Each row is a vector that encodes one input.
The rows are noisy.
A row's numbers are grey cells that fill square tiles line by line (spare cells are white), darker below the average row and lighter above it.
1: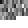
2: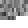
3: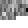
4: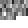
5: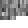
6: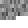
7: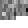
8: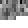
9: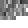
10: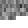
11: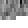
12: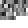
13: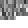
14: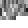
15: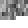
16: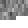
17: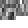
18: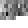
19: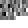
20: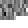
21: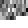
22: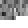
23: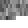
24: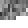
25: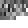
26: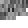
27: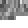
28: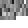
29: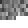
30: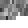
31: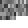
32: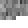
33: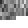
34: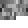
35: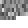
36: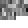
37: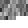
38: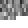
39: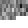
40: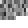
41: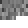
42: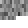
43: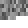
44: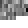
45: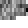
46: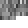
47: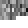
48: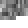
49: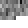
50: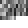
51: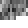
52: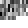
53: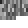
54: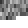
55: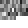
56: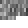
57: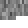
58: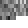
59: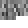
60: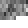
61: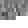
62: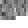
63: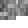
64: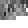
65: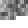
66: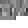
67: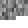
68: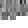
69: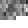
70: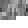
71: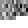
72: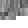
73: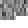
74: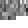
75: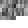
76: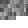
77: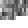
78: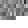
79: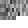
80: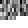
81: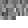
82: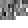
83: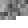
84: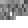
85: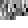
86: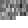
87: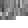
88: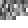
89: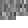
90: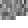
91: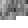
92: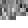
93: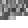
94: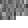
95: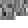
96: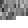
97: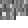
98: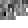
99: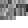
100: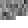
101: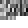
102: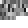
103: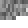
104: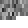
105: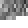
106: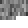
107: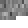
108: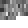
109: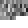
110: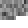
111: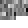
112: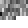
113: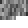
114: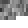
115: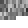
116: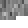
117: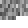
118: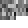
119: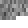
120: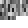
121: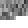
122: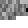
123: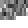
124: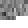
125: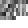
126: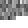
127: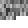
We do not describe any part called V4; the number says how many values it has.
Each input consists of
a point on a 5-point line and a true/false value, together with either a point on a 5-point line, or a value of V4.
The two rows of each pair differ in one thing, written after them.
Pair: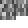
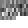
the value of V4
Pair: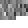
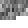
the true/false value
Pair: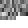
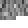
the place on the 5-point line
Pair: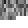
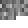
the place on the 5-point line
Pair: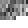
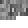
the true/false value
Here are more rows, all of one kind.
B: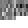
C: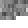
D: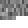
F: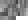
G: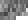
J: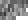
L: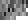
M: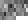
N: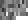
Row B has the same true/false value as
D and N.
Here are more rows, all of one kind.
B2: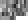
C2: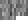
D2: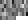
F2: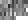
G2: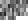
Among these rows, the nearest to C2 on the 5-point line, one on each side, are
B2 and G2.
